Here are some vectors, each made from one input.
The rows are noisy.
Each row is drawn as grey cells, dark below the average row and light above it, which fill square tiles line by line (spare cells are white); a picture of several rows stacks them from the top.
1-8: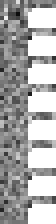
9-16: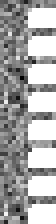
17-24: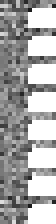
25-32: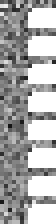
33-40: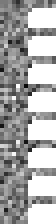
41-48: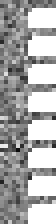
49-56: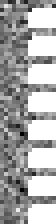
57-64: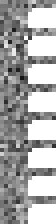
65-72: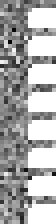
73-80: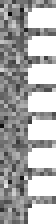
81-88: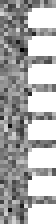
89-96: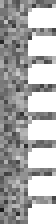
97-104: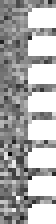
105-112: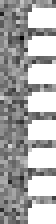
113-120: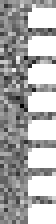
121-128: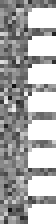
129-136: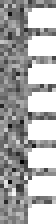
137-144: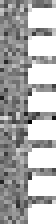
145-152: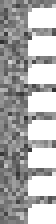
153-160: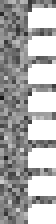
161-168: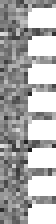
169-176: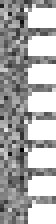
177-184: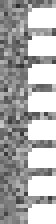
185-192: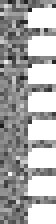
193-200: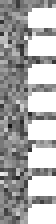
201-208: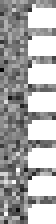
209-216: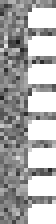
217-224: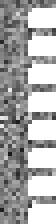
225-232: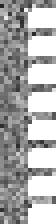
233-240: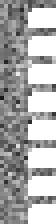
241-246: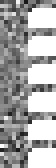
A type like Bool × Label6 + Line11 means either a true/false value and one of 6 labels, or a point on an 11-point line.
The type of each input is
(Bool × Bool × Bool + Unit) × Tree9 + Tree17.
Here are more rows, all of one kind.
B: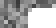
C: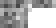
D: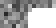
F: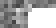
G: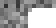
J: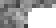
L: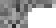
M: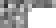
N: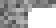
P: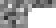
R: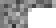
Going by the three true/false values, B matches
G, L and R.
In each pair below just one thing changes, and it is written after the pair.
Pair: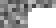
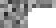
one of the three true/false values
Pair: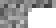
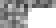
the node of the tree
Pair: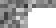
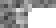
the node of the tree
